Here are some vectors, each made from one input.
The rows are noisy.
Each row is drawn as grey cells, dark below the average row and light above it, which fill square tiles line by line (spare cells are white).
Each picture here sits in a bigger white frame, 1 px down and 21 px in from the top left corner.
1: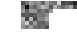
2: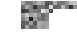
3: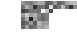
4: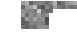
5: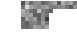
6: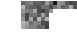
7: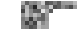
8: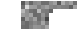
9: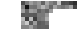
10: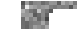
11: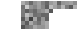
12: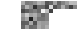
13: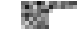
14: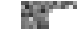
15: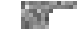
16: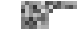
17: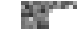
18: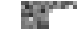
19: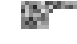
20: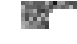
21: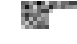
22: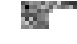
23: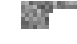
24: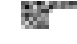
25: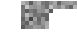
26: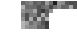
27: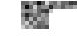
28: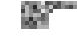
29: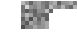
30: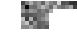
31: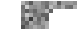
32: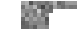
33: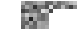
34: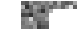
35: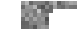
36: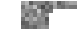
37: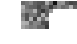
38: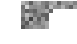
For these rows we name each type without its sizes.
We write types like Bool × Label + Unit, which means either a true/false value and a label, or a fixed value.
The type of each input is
Label + Line.
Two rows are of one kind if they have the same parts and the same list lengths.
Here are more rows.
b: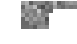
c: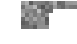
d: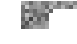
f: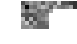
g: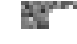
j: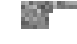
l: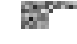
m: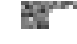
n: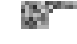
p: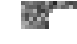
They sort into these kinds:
b, c, d, j, l, n
f, g, m, p

